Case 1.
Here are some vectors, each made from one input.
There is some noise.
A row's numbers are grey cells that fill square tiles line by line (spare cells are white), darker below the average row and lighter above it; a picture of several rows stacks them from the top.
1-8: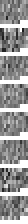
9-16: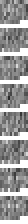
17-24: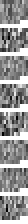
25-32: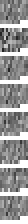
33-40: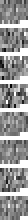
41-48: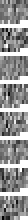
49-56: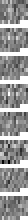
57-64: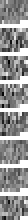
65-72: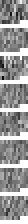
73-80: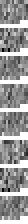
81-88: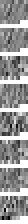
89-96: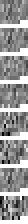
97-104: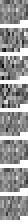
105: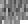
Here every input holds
either one of 8 labels, or three true/false values.
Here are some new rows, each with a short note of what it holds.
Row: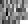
one of 8 labels
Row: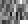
one of 8 labels
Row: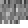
three true/false values
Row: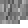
three true/false values
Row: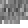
three true/false values
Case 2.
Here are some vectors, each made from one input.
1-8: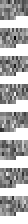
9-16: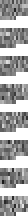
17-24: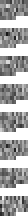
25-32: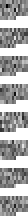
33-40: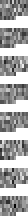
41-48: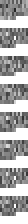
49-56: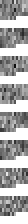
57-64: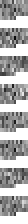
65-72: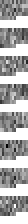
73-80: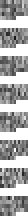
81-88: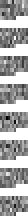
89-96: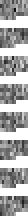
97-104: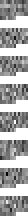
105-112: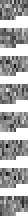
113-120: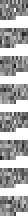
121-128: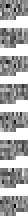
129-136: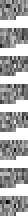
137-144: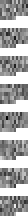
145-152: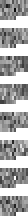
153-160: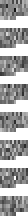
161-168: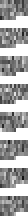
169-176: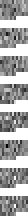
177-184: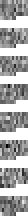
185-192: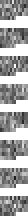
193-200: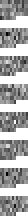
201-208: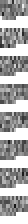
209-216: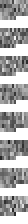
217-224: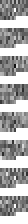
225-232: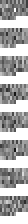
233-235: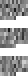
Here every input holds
a true/false value, together with either a point on an 18-point circle, or a fixed value.
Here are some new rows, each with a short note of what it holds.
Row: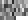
a true/false value
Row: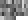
a point on an 18-point circle and a true/false value
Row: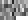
a true/false value
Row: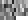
a true/false value
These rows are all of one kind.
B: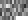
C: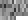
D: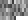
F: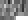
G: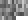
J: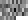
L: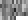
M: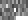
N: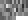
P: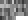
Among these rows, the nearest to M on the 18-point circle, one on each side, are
D and G.
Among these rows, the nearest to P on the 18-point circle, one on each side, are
J and L.
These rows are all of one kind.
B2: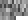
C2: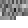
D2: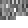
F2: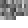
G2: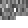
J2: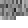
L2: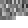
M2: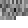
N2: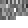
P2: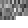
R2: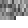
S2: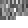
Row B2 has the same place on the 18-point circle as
D2, N2, R2 and S2.
